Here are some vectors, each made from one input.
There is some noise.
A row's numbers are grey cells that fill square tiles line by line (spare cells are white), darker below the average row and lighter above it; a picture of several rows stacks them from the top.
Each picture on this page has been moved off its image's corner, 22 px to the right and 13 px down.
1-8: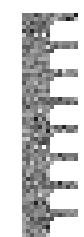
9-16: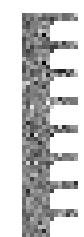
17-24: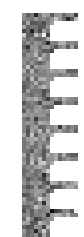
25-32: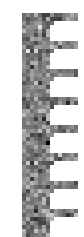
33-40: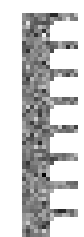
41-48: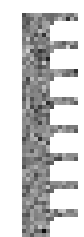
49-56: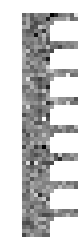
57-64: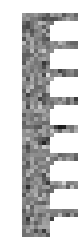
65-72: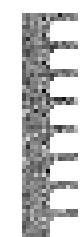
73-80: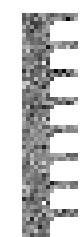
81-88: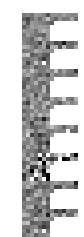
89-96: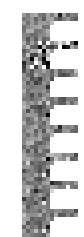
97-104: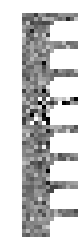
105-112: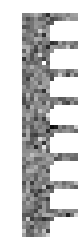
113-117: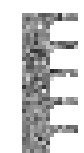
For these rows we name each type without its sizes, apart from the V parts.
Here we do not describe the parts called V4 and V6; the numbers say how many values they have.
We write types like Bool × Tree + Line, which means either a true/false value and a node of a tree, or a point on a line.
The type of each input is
(Bool × Label + V6) × V4 + Unit.
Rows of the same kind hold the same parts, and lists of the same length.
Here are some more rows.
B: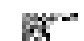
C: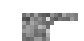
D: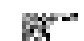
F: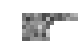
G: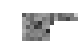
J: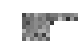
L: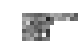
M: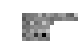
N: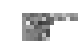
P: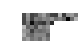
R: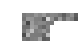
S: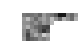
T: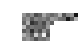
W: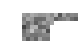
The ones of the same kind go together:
B, D
C, F, J, M, R, W
G, L, N, P, S, T

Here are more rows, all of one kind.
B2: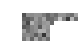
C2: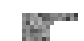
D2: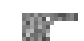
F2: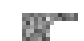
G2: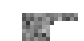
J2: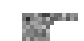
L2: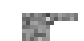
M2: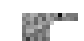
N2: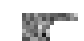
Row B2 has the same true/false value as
G2 and L2.
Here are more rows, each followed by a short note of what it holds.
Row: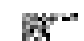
a fixed value
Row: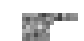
a label, a true/false value and a value of V4
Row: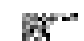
a fixed value
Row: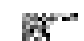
a fixed value
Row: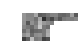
a label, a true/false value and a value of V4
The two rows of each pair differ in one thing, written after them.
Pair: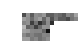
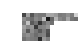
the value of V6
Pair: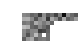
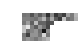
the value of V4
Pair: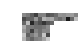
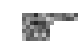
the value of V4
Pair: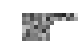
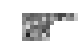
the value of V4
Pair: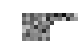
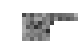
the value of V6
